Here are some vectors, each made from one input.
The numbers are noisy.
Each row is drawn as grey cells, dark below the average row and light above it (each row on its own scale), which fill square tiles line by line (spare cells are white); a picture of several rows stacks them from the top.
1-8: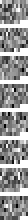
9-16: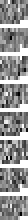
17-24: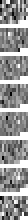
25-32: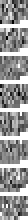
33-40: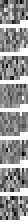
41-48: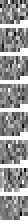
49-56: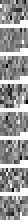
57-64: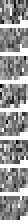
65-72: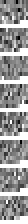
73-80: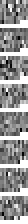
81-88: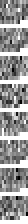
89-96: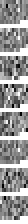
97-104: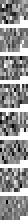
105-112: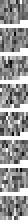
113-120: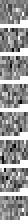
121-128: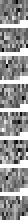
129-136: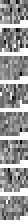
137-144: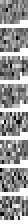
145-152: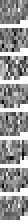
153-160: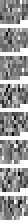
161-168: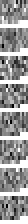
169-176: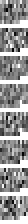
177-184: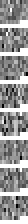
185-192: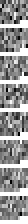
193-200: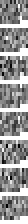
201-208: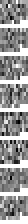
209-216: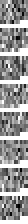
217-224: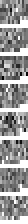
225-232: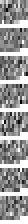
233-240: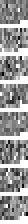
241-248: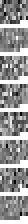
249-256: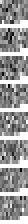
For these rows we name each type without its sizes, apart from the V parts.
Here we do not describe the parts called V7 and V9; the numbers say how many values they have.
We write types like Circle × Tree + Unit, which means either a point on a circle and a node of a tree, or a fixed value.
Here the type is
(Bool × Bool × Bool + V7) × Tree + Circle × V9.
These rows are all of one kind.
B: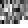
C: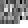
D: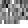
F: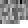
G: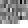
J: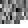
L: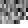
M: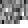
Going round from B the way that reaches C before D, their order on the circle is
B, C, M, J, G, F, L, D.
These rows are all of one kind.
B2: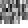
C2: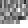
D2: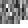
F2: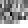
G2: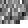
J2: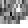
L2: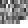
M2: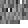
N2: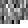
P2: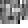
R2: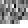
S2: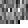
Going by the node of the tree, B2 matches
D2 and P2.
